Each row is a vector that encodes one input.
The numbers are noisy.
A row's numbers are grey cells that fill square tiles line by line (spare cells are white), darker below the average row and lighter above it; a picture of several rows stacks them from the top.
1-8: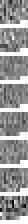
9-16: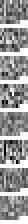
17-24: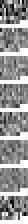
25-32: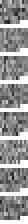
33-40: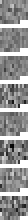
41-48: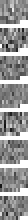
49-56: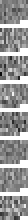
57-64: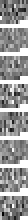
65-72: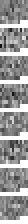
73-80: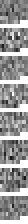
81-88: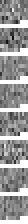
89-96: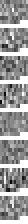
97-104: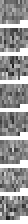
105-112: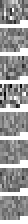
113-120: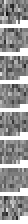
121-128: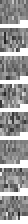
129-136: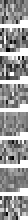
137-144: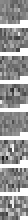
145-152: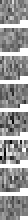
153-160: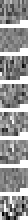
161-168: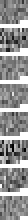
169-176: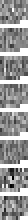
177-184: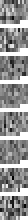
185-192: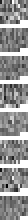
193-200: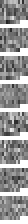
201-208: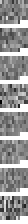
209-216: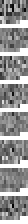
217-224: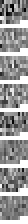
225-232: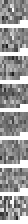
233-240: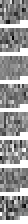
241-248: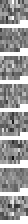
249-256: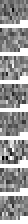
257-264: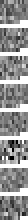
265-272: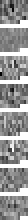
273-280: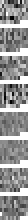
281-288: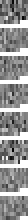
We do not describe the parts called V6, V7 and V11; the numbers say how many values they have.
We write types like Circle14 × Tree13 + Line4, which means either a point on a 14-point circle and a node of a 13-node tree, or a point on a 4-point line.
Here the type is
Bool × V7 + (Line9 + V11) × Tree10 × V6.
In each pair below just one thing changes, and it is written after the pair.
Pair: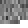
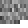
the value of V7
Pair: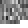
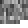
the value of V7
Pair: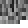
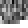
the true/false value
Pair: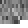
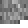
the value of V7
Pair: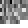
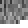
the value of V7
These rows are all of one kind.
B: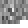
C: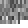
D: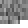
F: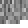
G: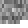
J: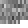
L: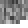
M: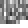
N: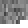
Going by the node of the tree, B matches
G, J and M.
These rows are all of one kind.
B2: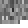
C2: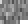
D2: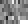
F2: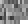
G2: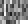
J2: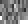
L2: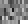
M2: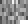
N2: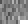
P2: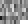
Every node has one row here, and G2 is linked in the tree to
F2, J2 and P2.
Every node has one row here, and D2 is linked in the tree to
M2.
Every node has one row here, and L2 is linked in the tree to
F2 and N2.
